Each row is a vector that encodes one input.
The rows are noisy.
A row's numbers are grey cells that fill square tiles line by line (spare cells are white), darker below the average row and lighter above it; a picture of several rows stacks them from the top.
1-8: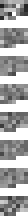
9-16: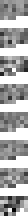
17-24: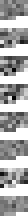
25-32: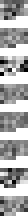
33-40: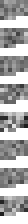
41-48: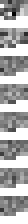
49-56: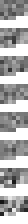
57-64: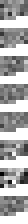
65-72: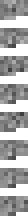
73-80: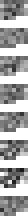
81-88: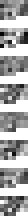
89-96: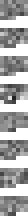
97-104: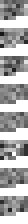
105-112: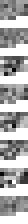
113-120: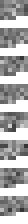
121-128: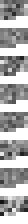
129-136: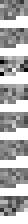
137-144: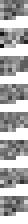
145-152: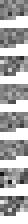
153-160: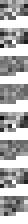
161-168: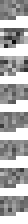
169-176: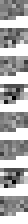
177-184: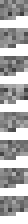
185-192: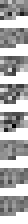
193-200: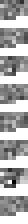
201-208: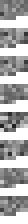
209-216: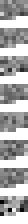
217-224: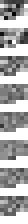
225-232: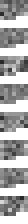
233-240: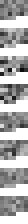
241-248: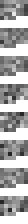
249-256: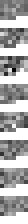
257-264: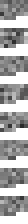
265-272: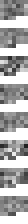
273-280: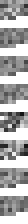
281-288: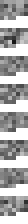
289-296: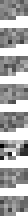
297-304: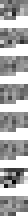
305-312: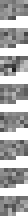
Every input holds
either a point on a 7-point line, or a point on a 15-point line.
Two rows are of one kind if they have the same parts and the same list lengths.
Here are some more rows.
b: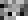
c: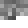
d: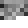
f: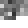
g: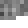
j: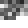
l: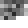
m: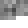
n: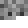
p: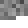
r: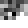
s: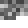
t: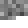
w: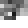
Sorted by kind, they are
b, g, j, l, n, p, s, t
c, d, f, m, r, w

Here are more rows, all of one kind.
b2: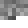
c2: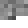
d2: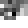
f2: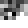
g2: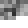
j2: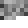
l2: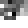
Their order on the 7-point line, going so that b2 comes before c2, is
b2, c2, l2, d2, g2, j2, f2.
